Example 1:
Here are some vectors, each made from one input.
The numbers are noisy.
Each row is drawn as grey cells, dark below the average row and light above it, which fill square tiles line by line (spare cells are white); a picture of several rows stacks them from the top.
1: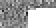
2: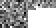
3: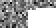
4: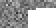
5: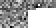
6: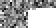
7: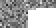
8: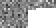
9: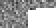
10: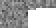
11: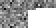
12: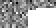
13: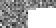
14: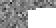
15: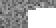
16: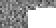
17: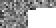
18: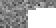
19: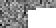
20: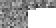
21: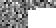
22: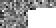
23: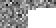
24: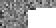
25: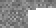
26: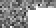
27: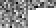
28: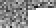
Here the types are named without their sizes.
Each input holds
a point on a line.
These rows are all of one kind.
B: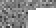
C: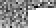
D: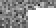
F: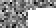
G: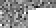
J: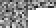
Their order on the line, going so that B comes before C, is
D, G, F, B, C, J.
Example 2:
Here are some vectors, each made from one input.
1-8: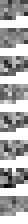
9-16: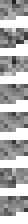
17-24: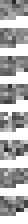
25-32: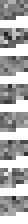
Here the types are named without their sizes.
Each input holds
a point on a line.
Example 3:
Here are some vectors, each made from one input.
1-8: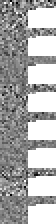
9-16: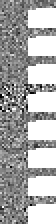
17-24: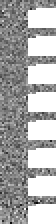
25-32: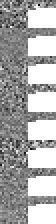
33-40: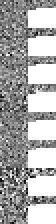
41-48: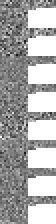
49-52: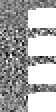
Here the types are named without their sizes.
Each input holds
a point on a line.
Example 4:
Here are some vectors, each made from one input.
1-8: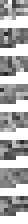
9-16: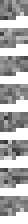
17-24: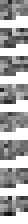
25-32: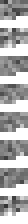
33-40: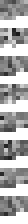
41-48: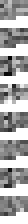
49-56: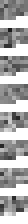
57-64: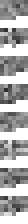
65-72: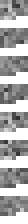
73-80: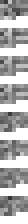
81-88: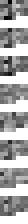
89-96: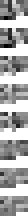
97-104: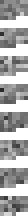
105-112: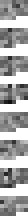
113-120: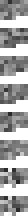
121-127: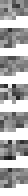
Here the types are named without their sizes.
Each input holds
a label.
